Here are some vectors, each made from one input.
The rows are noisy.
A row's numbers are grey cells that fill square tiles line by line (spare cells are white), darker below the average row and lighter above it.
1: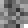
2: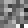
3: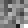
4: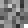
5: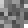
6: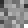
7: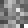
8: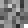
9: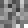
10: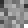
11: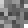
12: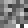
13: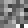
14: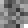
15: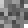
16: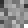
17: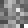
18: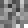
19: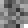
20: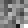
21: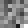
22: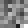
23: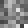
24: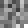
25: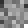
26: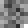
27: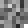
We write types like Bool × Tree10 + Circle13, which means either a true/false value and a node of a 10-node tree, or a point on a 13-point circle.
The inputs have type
Bool × Bool × Bool.
